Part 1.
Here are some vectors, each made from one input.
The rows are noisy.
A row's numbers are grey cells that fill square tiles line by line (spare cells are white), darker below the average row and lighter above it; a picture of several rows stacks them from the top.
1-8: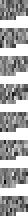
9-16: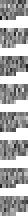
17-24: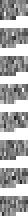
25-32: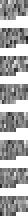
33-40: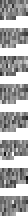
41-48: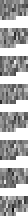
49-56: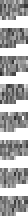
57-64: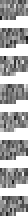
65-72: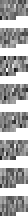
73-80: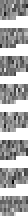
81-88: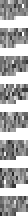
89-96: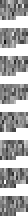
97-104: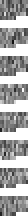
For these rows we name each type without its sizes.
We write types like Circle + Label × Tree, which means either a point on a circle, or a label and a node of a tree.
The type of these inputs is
Bool × (Line × Line + Unit) + Tree.
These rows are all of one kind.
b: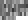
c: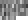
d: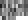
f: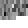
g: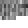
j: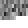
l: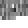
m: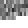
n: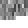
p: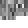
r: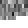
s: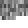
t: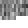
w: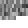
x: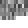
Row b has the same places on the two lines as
j, m, s and x.
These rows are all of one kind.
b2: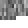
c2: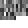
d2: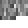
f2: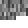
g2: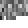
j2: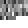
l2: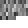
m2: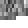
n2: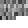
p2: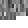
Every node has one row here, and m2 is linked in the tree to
b2.
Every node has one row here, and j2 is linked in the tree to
d2 and g2.
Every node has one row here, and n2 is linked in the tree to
d2 and l2.
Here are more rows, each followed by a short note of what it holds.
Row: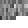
a node of a tree
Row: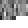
a node of a tree
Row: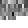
a point on each of two lines and a true/false value
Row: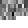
a point on each of two lines and a true/false value
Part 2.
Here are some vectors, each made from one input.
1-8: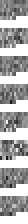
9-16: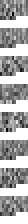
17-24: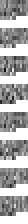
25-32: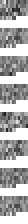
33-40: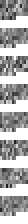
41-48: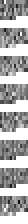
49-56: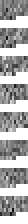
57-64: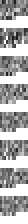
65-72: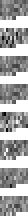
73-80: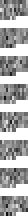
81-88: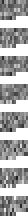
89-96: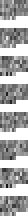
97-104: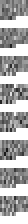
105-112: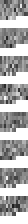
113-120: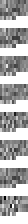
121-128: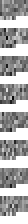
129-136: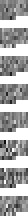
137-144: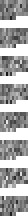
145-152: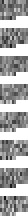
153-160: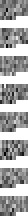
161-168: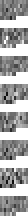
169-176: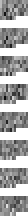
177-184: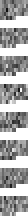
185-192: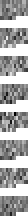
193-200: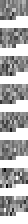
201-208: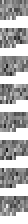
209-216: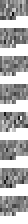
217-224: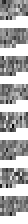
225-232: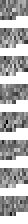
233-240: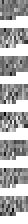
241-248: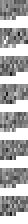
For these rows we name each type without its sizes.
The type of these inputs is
Bool × (Line + Tree).
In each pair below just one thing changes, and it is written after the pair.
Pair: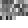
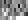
the true/false value
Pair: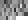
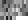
the true/false value
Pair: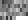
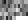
the place on the line
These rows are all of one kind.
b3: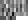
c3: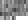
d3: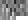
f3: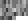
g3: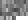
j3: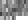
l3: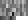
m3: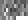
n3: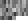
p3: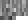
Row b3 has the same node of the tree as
f3, n3 and p3.
